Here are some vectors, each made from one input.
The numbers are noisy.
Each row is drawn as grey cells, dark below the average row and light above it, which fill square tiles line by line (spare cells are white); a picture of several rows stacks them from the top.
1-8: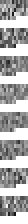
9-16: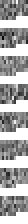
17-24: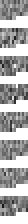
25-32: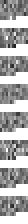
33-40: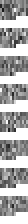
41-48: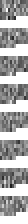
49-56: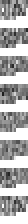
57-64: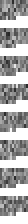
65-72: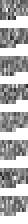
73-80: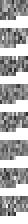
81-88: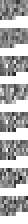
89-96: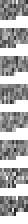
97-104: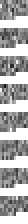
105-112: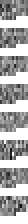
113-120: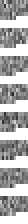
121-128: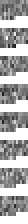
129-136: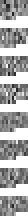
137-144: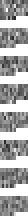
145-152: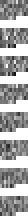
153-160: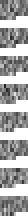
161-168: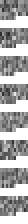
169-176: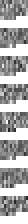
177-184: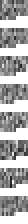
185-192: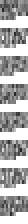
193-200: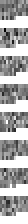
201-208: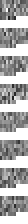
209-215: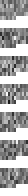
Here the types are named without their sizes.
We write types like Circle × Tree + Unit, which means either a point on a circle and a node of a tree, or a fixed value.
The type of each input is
Tree.
